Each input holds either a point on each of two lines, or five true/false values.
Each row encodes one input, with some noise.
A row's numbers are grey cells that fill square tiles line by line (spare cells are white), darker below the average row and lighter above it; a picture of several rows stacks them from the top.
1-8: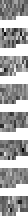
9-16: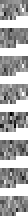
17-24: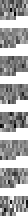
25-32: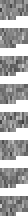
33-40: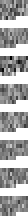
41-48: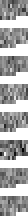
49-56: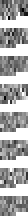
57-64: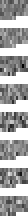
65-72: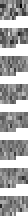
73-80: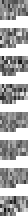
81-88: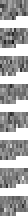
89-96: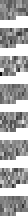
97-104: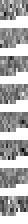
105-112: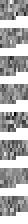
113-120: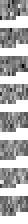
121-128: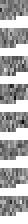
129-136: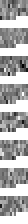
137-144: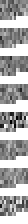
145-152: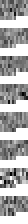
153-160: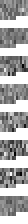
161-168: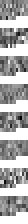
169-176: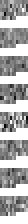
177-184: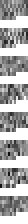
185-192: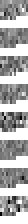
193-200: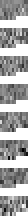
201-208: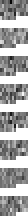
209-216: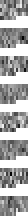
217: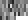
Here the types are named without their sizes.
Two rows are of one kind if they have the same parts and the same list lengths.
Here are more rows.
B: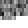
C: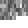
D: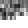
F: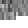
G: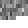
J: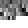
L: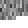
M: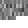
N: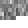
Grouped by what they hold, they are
B, C, F, G, J, L, M, N
D

